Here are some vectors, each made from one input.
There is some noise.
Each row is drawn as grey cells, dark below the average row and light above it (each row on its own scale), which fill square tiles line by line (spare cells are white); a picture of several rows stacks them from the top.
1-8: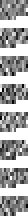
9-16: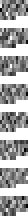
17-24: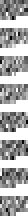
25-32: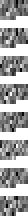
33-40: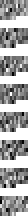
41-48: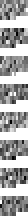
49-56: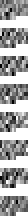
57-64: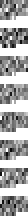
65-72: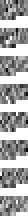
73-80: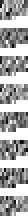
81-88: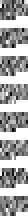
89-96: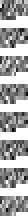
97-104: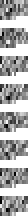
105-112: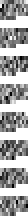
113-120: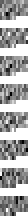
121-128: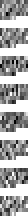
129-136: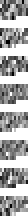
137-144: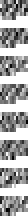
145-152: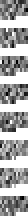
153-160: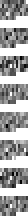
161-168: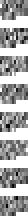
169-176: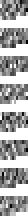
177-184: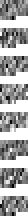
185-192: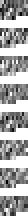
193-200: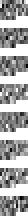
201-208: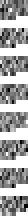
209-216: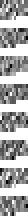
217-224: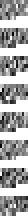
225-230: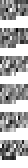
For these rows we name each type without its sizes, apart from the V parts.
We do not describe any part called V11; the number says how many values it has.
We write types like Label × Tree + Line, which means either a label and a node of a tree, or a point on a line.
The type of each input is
Tree × Tree + V11 × V11.
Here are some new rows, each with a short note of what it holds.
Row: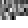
two values of V11
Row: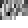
a node of each of two trees
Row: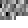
a node of each of two trees
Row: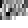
a node of each of two trees
